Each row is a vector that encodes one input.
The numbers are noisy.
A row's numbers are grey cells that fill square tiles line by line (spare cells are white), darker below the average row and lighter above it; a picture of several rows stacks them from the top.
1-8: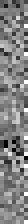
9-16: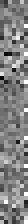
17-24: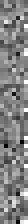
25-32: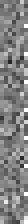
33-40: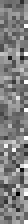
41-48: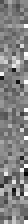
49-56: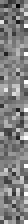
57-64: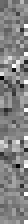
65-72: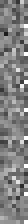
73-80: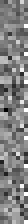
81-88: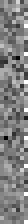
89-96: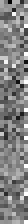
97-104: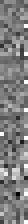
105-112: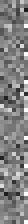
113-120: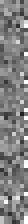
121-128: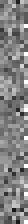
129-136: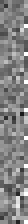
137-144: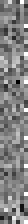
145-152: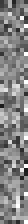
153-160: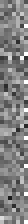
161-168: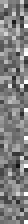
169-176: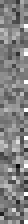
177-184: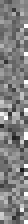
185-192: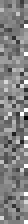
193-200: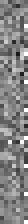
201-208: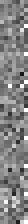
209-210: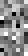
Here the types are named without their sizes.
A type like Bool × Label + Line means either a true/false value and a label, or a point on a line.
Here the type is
Bool × (Circle + Tree) + Line.
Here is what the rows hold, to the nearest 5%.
About 20% of them hold a point on a line. The rest hold a true/false value, together with either a point on a circle, or a node of a tree.
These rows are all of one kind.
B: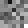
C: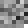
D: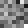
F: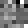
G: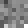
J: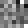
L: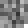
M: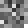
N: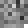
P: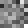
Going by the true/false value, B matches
C, G and L.
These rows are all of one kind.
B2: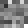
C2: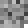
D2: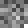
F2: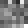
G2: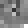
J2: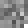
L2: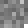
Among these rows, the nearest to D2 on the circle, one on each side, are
F2 and G2.
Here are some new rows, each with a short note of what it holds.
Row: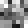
a point on a line
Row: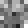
a point on a line
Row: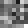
a node of a tree and a true/false value
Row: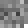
a point on a circle and a true/false value
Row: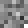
a node of a tree and a true/false value
